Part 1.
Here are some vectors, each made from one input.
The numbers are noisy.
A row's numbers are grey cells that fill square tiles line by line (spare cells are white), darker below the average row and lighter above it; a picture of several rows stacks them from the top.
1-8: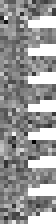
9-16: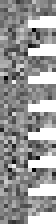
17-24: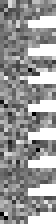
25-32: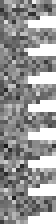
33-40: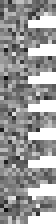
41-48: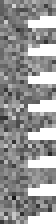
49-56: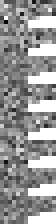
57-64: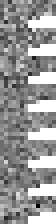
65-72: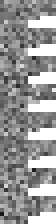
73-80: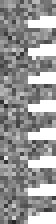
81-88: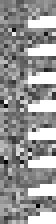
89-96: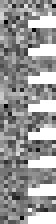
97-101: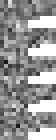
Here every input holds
either a point on a 6-point line, or a point on a 7-point line.
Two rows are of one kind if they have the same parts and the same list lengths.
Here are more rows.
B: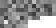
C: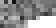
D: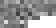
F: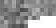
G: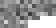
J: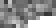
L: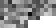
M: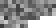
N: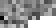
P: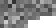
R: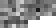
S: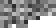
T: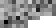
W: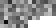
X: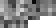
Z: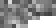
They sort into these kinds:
B, C, D, F, G, J, M, P, Z
L, N, R, S, T, W, X

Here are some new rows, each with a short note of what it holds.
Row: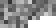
a point on a 6-point line
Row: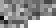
a point on a 6-point line
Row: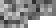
a point on a 6-point line
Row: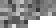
a point on a 6-point line
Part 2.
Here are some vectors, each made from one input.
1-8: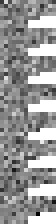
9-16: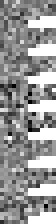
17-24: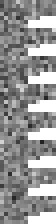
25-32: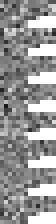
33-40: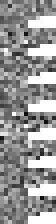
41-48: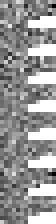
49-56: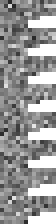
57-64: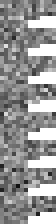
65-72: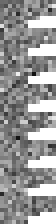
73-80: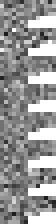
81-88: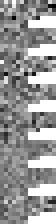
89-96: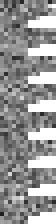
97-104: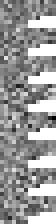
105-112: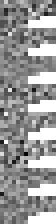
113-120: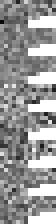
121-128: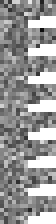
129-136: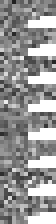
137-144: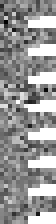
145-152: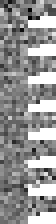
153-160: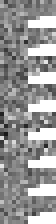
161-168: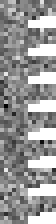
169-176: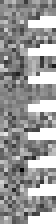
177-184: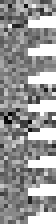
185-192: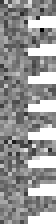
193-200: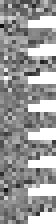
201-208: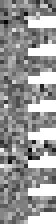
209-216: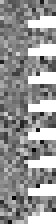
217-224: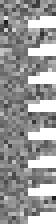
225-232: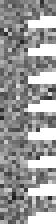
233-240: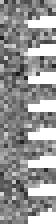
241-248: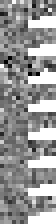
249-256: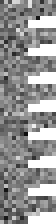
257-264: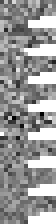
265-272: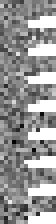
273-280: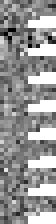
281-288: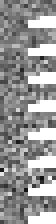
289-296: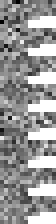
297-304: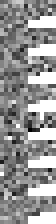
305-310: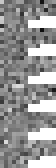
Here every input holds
either a point on a 9-point circle and a true/false value, or a fixed value.
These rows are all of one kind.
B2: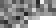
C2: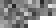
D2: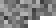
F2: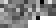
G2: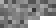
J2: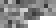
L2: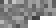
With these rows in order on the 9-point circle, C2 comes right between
D2 and L2.
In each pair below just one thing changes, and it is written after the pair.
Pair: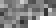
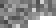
the place on the 9-point circle
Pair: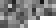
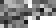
the true/false value
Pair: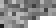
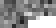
the place on the 9-point circle
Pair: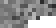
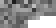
the true/false value
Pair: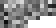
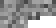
the place on the 9-point circle
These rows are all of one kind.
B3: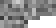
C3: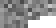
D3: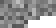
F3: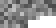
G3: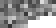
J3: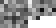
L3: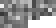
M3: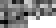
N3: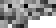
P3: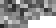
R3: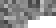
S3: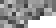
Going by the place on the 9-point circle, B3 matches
D3, P3 and R3.
